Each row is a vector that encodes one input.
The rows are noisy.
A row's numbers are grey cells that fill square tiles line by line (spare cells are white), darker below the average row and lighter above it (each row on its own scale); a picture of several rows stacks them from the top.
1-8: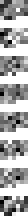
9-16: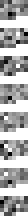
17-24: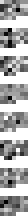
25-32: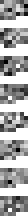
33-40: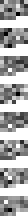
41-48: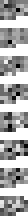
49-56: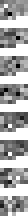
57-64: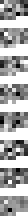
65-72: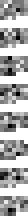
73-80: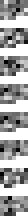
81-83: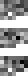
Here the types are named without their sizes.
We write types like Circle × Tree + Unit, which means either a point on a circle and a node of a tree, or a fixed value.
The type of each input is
Bool × Bool × Bool × Bool + Line.
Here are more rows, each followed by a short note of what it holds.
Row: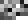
a point on a line
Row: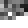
a point on a line
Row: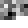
four true/false values
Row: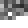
a point on a line
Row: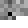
four true/false values
